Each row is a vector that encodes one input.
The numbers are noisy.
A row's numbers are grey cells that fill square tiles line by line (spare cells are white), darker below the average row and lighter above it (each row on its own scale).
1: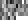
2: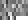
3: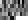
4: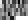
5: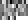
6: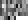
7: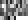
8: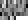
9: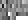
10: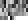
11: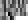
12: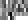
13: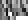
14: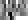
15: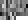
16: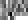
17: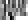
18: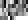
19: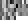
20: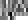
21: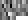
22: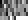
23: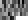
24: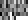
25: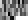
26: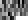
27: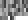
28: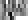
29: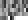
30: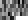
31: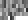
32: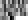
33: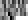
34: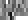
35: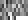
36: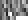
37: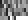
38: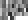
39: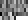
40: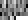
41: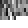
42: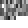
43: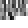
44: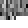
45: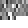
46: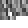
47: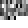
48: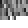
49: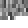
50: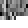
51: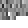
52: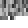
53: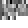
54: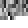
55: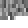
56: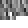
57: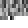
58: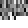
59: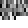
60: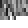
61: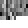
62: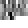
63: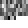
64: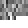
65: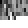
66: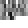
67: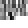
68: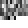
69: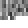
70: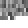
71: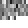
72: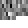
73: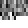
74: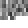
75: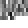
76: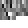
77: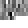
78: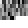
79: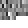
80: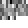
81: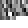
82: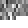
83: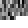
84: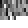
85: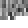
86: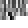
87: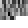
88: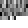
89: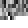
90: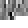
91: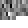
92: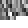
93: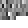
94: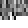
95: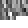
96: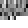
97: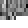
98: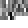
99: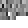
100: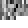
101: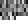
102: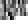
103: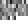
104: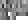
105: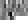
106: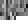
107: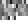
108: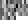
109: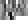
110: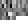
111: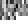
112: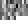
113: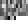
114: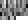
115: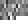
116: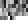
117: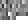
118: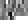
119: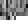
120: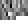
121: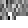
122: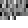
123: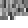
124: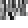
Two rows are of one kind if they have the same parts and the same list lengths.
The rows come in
2 kinds.
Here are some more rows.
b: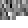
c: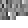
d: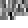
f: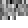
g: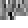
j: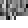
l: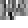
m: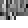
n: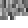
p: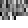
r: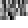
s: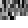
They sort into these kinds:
b, c, f, j, m, p
d, g, l, n, r, s

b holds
a point on an 11-point circle.
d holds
a point on an 11-point line.
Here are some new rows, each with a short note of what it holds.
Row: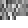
a point on an 11-point circle
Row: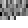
a point on an 11-point circle
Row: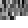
a point on an 11-point line
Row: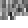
a point on an 11-point line
